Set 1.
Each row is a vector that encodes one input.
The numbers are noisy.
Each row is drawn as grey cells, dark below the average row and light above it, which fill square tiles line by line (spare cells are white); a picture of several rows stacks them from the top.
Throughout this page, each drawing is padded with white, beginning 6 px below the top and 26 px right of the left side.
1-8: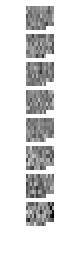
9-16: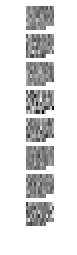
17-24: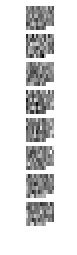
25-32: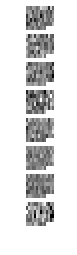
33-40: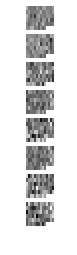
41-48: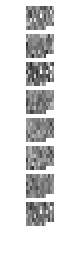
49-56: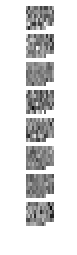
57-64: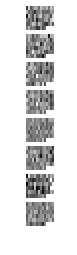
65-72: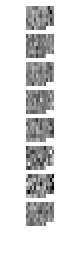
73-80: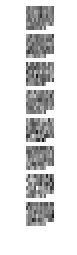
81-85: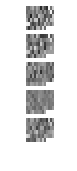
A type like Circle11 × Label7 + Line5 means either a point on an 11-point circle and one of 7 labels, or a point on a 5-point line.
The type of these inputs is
Circle9.
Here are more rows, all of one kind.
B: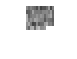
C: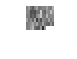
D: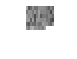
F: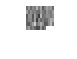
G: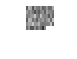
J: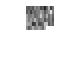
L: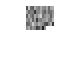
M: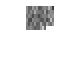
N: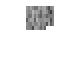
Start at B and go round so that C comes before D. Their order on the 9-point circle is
B, M, F, G, N, L, C, D, J.
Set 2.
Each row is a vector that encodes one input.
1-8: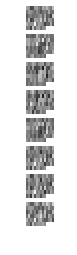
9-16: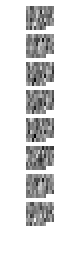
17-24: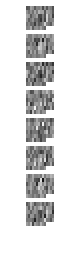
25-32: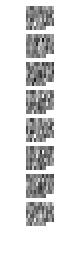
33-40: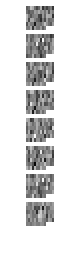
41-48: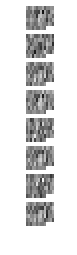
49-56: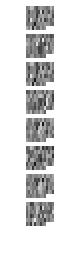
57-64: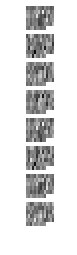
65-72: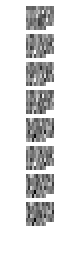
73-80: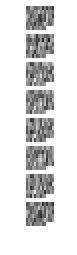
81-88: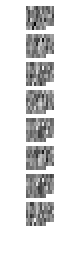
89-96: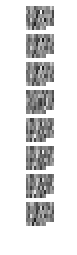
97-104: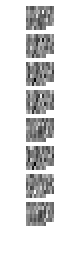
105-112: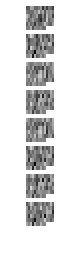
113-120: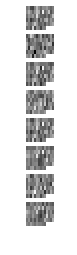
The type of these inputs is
Circle17.
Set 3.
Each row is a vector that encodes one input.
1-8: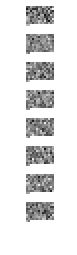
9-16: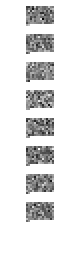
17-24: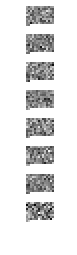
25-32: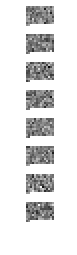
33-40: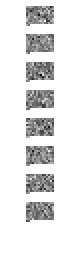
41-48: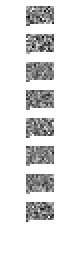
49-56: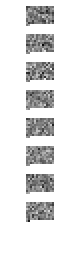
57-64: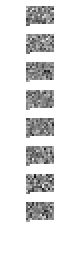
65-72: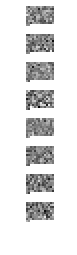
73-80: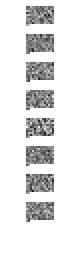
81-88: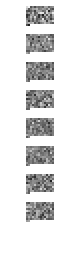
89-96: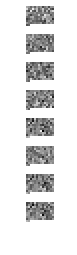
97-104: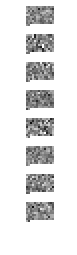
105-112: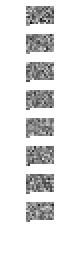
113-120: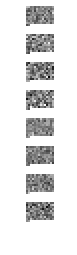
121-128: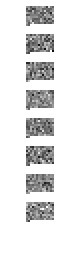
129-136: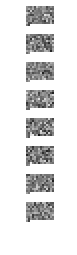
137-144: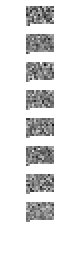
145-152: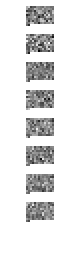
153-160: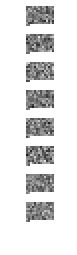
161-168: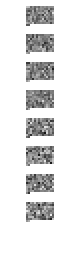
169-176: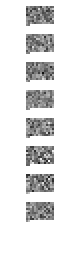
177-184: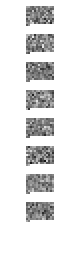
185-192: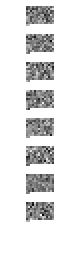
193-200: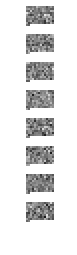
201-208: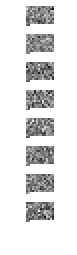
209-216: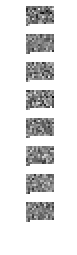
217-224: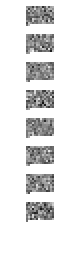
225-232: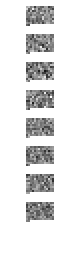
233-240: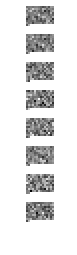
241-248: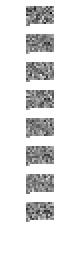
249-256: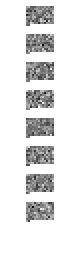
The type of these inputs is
Bool × Bool × Bool × Bool.
